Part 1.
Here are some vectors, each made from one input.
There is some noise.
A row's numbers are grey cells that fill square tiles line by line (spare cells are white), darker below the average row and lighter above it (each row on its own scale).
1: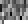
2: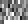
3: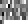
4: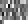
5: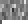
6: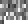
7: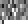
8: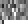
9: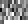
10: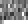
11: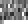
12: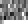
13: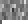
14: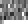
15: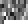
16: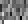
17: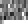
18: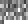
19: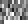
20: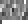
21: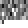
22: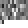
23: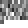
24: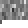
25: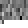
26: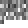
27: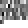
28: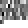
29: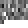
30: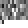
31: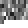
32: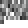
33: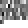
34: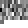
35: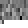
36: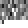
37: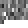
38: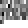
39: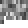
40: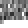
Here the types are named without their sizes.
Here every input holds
a label and a true/false value.
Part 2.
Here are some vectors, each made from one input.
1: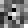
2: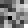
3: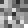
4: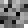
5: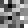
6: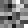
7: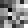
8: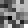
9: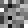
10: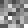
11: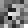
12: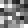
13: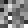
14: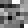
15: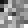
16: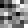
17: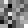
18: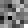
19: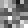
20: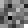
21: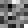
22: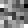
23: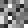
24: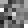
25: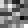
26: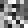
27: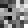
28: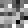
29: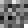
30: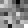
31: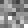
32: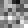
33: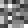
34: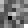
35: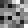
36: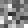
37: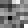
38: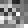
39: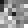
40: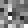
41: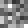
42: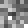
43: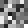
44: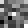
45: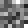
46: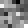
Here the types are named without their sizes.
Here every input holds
a node of a tree and a true/false value.
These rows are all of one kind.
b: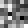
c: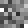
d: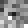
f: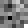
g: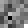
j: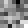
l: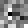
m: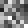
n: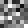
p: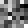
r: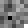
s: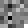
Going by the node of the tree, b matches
f, g, r and s.
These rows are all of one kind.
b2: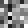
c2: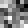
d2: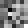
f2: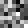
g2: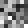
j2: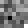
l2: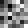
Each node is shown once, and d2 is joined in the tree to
j2 and l2.
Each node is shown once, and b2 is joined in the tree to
c2 and j2.
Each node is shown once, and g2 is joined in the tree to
f2 and j2.
